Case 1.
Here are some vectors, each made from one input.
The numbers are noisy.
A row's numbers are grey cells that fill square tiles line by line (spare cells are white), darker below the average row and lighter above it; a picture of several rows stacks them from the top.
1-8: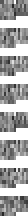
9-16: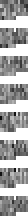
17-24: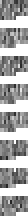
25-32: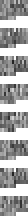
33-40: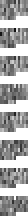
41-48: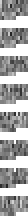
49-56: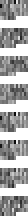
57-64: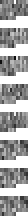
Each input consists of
either a point on a 5-point line, or a point on a 9-point line.
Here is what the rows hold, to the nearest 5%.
About 40% of them hold a point on a 5-point line. The rest hold a point on a 9-point line.
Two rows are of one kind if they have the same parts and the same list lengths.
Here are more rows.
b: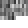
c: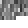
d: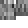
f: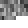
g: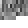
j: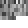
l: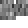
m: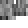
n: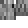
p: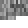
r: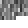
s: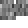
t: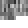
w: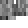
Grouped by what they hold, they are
b, j, t
c, d, f, g, l, m, n, p, r, s, w

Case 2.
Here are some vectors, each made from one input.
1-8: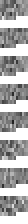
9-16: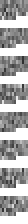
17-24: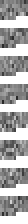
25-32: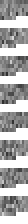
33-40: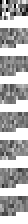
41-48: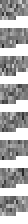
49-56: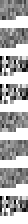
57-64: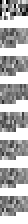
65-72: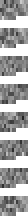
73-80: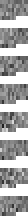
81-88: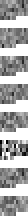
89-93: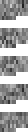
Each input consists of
a list of up to two points on a 6-point line.
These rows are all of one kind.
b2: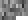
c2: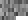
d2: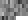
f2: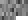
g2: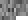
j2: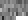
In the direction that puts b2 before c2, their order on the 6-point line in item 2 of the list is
g2, j2, b2, f2, c2, d2.
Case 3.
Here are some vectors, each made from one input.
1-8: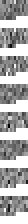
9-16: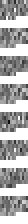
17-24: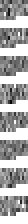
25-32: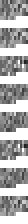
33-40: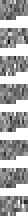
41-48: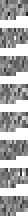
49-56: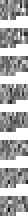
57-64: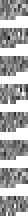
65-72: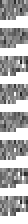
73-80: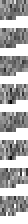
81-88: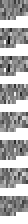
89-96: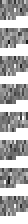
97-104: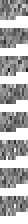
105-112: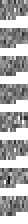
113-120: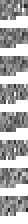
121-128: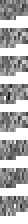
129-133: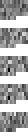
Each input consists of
either a point on a 12-point line, or three true/false values.
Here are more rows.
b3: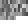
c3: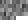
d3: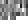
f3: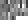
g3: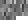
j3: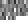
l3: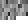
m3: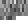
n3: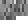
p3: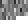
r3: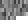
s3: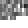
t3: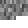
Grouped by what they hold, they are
b3, d3, f3, l3, s3
c3, g3, j3, m3, n3, p3, r3, t3

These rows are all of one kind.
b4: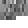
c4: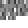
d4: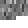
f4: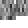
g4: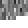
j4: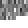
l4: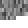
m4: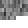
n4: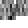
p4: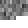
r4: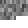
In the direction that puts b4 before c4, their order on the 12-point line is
n4, f4, b4, d4, r4, p4, m4, l4, g4, j4, c4.
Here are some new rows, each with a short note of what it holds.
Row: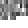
three true/false values
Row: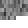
a point on a 12-point line
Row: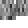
a point on a 12-point line
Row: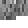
a point on a 12-point line
